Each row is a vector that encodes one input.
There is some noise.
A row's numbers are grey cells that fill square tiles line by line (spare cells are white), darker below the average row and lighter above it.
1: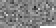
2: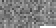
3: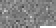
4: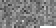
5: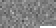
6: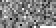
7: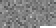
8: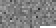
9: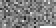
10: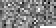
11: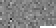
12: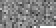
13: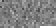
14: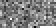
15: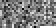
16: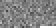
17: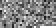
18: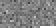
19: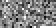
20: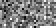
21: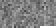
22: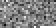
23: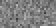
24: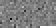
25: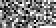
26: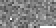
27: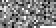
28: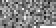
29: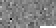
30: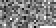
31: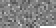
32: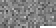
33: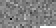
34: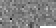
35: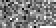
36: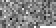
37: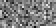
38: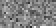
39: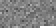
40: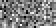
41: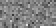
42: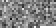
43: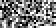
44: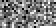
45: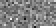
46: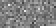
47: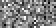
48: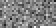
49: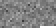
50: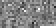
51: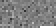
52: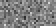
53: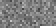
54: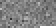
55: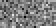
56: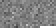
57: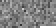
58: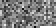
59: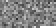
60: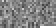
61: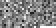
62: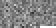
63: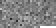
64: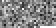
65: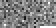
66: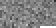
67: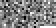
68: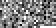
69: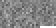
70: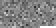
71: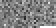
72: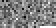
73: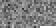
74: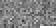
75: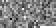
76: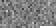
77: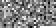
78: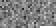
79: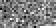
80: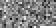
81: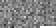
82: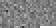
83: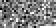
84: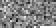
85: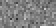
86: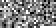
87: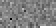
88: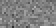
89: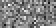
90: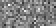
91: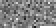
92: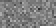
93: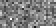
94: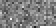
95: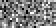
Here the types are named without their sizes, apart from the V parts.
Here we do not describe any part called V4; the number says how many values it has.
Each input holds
a value of V4, together with either a point on a line, or a list of points on a circle.
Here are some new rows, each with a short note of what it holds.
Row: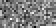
a value of V4, together with the empty list
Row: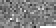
a value of V4, together with the empty list
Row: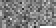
a value of V4, together with a list of three items
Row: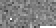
a value of V4, together with a list of one item
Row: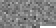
a value of V4, together with a list of one item
